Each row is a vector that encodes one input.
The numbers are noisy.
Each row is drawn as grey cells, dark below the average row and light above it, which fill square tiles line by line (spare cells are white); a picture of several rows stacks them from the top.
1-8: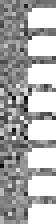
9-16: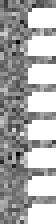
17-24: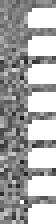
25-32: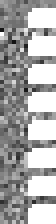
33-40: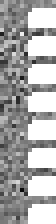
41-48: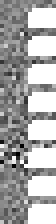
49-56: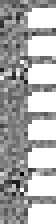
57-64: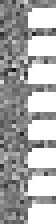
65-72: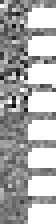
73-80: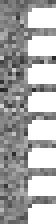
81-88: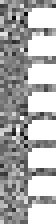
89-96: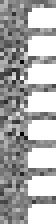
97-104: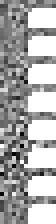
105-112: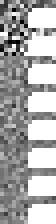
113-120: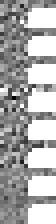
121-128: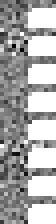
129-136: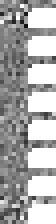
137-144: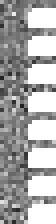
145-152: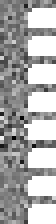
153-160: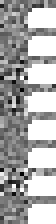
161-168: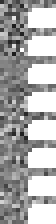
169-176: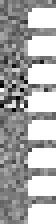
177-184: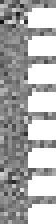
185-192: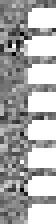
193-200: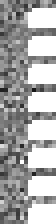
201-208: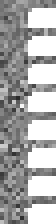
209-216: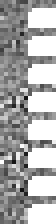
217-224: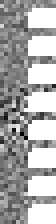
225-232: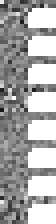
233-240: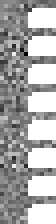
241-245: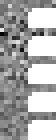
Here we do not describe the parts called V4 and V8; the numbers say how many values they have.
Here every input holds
a point on a 9-point circle, a true/false value and a value of V8, together with either a point on a 10-point line, or a value of V4.
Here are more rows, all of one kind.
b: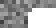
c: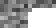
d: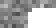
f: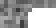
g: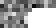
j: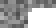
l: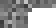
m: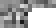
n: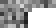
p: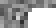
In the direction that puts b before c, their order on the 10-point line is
g, f, d, p, b, j, m, c, n, l.
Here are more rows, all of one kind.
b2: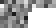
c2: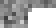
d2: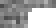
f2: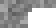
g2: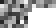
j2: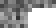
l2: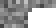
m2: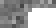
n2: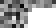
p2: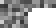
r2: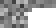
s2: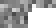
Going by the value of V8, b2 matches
g2 and l2.
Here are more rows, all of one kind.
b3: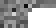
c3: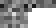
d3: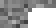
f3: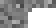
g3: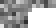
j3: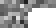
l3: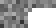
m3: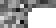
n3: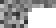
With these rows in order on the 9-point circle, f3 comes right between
d3 and l3.
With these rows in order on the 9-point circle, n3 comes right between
b3 and m3.
